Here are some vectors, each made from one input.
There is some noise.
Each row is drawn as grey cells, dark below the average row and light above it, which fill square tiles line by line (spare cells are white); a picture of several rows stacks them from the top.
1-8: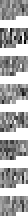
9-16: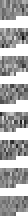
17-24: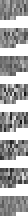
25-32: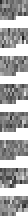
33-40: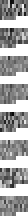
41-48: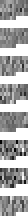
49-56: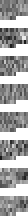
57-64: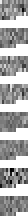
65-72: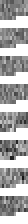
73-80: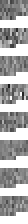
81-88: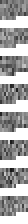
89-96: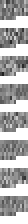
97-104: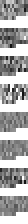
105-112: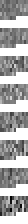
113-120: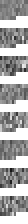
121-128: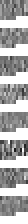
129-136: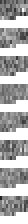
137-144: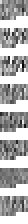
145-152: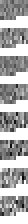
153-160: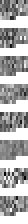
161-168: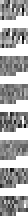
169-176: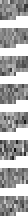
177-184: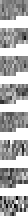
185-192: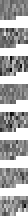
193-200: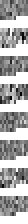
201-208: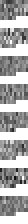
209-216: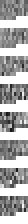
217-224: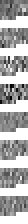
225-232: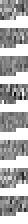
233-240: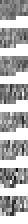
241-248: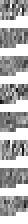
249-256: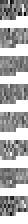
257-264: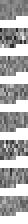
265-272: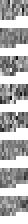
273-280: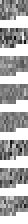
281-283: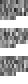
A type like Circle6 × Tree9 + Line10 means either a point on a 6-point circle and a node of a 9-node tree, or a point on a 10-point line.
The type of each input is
Tree19.
